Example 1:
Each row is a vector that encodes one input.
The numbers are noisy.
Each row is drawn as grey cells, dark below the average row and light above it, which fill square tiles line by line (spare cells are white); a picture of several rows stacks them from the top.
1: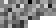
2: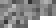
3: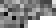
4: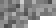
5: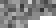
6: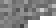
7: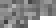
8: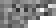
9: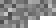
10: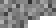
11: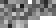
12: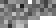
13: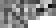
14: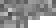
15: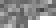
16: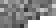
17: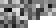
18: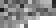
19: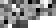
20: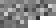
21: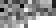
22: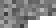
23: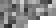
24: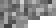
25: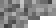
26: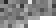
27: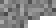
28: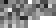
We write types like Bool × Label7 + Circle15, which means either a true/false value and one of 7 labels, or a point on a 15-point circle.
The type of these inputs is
Line7.
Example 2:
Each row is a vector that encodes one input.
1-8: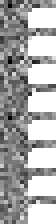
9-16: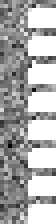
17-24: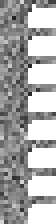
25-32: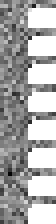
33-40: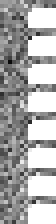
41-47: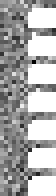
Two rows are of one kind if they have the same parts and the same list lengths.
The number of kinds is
2.
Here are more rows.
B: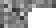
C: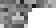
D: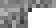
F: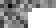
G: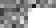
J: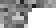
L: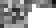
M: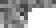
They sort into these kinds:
B, C, D, G, J, L, M
F

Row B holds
three true/false values.
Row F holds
a fixed value.
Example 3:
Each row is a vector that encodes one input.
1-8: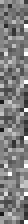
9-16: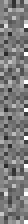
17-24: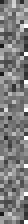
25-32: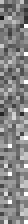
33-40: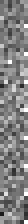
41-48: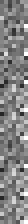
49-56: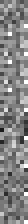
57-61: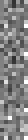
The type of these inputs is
Tree7.
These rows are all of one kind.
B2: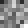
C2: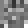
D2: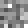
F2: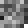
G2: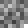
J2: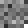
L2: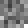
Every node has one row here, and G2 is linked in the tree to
B2 and L2.
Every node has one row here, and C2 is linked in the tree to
D2 and L2.
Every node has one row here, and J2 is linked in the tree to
F2 and L2.
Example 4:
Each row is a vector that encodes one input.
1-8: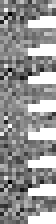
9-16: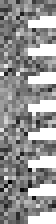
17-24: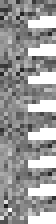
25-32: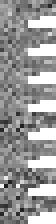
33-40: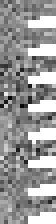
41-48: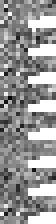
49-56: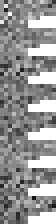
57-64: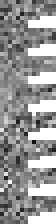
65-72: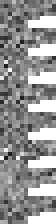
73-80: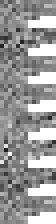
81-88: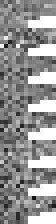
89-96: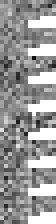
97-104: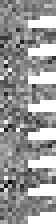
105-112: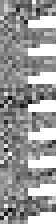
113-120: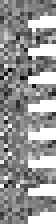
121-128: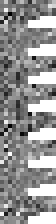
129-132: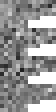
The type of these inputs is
Line3 × Line5.
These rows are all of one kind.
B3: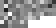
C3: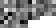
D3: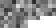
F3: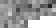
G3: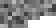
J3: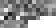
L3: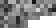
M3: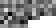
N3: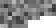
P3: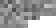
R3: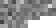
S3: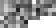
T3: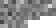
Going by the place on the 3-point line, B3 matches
D3 and L3.
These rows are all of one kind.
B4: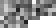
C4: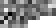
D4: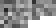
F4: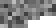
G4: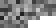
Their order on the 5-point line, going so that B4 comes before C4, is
B4, D4, C4, F4, G4.
